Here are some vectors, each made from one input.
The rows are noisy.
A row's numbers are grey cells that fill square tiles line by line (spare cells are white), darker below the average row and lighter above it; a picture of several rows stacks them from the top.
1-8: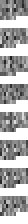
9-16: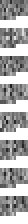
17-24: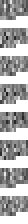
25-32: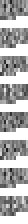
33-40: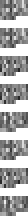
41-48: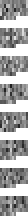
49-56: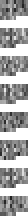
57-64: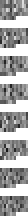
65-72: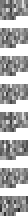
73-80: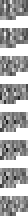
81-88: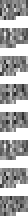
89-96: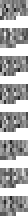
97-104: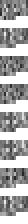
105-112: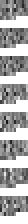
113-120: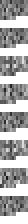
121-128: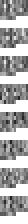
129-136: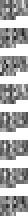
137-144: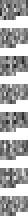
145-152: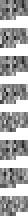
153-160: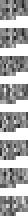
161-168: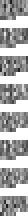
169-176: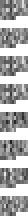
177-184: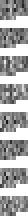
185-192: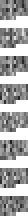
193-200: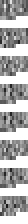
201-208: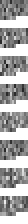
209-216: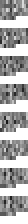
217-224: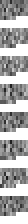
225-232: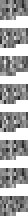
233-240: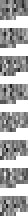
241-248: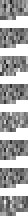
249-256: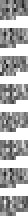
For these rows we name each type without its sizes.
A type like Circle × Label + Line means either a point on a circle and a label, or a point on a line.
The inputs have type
Bool × Bool × Bool.
